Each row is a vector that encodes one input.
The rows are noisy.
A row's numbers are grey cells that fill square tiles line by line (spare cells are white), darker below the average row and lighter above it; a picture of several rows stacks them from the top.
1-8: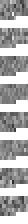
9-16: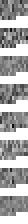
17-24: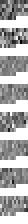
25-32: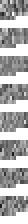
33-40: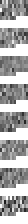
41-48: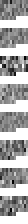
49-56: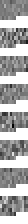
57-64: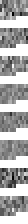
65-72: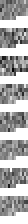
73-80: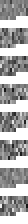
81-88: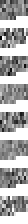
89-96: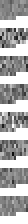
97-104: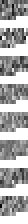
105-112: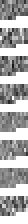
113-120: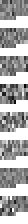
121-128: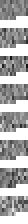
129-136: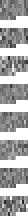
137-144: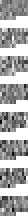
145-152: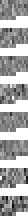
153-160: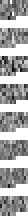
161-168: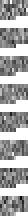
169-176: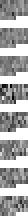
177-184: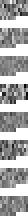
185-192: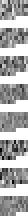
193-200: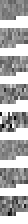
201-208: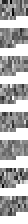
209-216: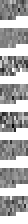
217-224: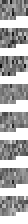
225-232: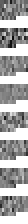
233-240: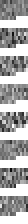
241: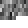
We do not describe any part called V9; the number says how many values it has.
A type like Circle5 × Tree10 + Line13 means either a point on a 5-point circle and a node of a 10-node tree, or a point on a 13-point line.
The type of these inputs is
Bool × V9 + (Circle11 + Unit) × Line4.
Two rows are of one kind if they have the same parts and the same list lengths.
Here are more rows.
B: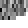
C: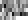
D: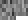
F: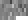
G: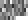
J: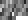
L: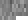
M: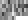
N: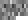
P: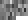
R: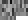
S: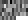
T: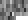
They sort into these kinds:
B, G, J, N, P, T
C, D, F, L, M, S
R

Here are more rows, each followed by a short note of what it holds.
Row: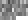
a point on an 11-point circle and a point on a 4-point line
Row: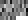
a point on an 11-point circle and a point on a 4-point line
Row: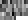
a point on a 4-point line
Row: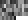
a point on an 11-point circle and a point on a 4-point line
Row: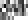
a true/false value and a value of V9
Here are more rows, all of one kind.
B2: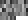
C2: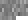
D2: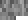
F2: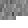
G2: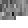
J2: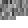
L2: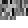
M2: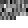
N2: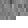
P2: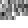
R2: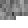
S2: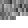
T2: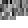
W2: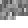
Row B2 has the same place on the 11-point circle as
G2, R2 and S2.
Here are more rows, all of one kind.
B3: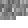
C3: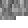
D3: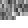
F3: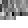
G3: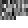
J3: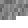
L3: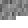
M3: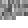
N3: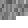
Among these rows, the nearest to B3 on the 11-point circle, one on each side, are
C3 and M3.
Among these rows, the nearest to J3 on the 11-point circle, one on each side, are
D3 and L3.
